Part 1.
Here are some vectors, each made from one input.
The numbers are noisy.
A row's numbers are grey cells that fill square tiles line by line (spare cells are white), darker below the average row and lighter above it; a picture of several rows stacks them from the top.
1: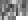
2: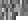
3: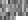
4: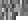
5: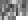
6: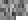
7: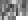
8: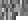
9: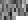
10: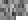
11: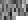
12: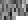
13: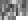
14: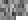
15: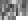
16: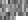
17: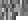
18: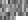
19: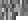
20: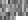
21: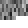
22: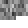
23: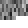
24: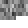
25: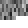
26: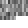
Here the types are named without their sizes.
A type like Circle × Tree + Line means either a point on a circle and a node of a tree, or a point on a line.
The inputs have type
Line.
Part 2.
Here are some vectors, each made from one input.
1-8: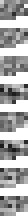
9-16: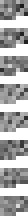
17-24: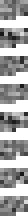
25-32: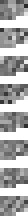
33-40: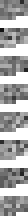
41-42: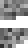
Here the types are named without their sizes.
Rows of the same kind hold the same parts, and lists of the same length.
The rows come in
2 kinds.
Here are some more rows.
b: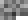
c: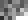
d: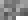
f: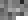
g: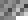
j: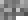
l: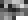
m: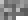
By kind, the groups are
b, c, d, f, g, j, m
l

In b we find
a point on each of two lines.
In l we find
a fixed value.
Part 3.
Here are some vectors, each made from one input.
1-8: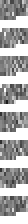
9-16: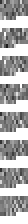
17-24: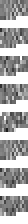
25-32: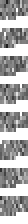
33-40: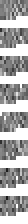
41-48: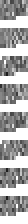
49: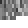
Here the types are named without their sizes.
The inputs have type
Circle.
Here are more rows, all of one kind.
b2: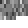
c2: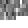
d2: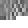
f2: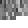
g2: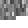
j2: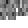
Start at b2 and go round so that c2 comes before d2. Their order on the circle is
b2, c2, j2, d2, g2, f2.
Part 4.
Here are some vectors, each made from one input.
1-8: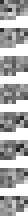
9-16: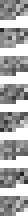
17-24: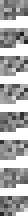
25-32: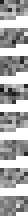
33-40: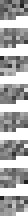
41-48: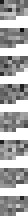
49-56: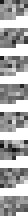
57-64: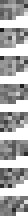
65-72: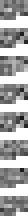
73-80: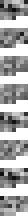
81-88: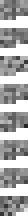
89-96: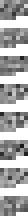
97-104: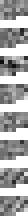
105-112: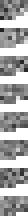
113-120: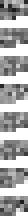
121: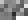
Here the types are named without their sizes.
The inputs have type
Line × Line + Unit.
